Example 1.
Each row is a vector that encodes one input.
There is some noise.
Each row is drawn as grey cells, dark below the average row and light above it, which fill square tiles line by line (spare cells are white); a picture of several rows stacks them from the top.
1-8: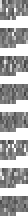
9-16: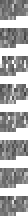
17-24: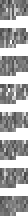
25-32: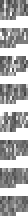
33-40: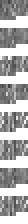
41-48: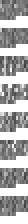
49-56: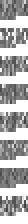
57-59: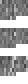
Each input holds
three true/false values.
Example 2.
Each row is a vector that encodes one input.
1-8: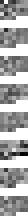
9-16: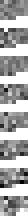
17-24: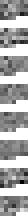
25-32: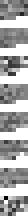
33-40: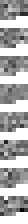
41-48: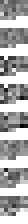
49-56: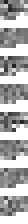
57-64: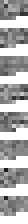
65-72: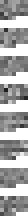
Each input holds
four true/false values.
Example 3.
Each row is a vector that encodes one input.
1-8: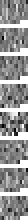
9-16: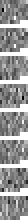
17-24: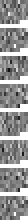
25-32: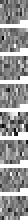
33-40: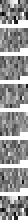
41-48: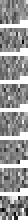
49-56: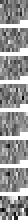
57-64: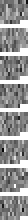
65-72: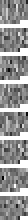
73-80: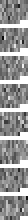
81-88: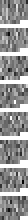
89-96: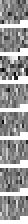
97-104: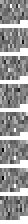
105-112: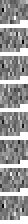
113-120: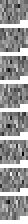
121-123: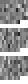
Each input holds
either a point on a 20-point circle, or a fixed value.
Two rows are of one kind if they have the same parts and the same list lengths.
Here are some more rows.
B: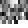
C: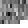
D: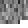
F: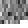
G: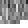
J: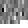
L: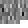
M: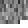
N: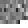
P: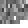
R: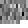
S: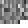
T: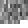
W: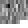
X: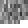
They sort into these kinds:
B
C, D, F, G, J, L, M, N, P, R, S, T, W, X

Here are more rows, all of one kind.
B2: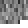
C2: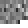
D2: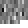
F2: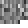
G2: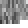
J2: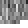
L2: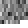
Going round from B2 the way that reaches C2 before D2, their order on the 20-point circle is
B2, C2, F2, D2, L2, G2, J2.
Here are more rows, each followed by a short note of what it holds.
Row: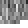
a point on a 20-point circle
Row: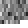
a point on a 20-point circle
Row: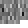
a point on a 20-point circle
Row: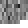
a point on a 20-point circle
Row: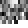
a fixed value
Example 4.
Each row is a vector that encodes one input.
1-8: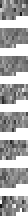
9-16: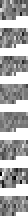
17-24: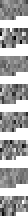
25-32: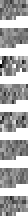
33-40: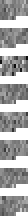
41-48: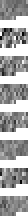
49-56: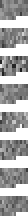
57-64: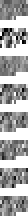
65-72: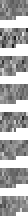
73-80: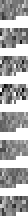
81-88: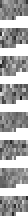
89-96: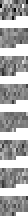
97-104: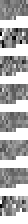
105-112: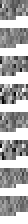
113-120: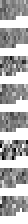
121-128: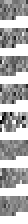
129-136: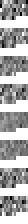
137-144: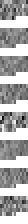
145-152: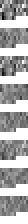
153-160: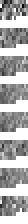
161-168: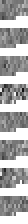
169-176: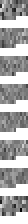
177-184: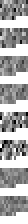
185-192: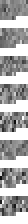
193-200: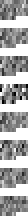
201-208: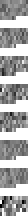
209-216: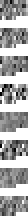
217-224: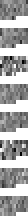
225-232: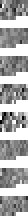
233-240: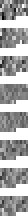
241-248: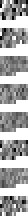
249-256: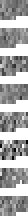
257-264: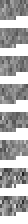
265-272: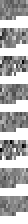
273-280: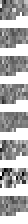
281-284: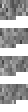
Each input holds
a point on a 14-point line.
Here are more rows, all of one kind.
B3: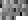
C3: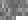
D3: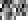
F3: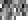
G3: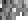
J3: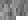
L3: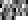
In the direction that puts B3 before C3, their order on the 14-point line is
G3, L3, B3, J3, D3, F3, C3.
